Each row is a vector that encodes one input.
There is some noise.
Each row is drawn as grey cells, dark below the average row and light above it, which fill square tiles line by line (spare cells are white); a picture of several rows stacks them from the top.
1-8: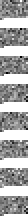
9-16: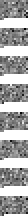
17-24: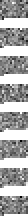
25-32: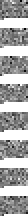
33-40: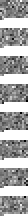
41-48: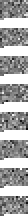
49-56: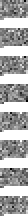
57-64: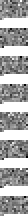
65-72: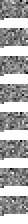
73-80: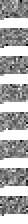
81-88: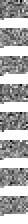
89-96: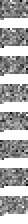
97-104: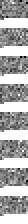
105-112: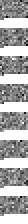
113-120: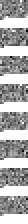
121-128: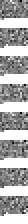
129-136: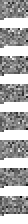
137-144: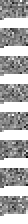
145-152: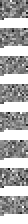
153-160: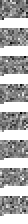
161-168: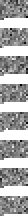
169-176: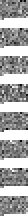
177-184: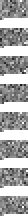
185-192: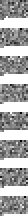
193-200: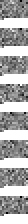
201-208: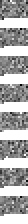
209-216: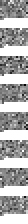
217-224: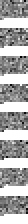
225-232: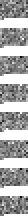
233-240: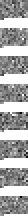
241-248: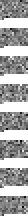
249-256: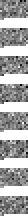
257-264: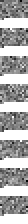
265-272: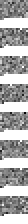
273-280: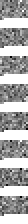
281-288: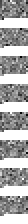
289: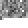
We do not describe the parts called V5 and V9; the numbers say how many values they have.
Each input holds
a point on a 15-point line and a value of V9, together with either a point on a 4-point line, or a value of V5.
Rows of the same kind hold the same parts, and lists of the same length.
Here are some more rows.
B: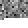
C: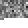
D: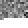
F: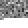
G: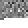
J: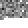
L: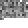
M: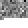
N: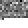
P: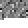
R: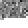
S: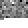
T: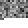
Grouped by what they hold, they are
B, D, F, N, S, T
C, G, J, L, M, P, R

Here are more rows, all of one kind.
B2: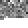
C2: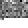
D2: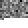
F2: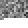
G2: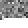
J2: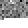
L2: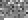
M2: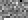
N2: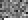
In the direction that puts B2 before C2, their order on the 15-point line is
B2, L2, G2, F2, N2, J2, D2, M2, C2.
